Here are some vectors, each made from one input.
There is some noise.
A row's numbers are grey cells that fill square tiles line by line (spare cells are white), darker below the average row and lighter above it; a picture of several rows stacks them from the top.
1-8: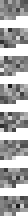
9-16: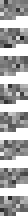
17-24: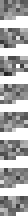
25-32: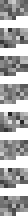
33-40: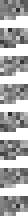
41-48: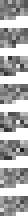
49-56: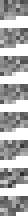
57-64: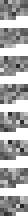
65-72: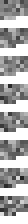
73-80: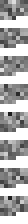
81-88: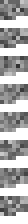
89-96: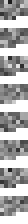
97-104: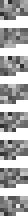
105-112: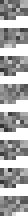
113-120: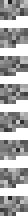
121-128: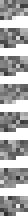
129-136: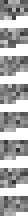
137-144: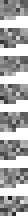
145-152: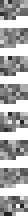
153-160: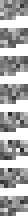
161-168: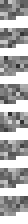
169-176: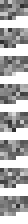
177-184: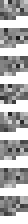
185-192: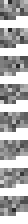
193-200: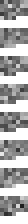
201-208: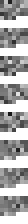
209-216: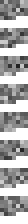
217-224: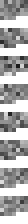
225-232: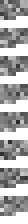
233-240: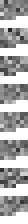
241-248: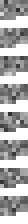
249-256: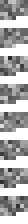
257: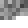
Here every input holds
either a point on a 10-point line, or a node of a 9-node tree.
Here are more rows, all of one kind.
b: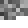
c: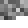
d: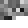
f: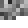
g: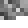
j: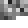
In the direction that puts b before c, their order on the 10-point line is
j, f, g, b, c, d.
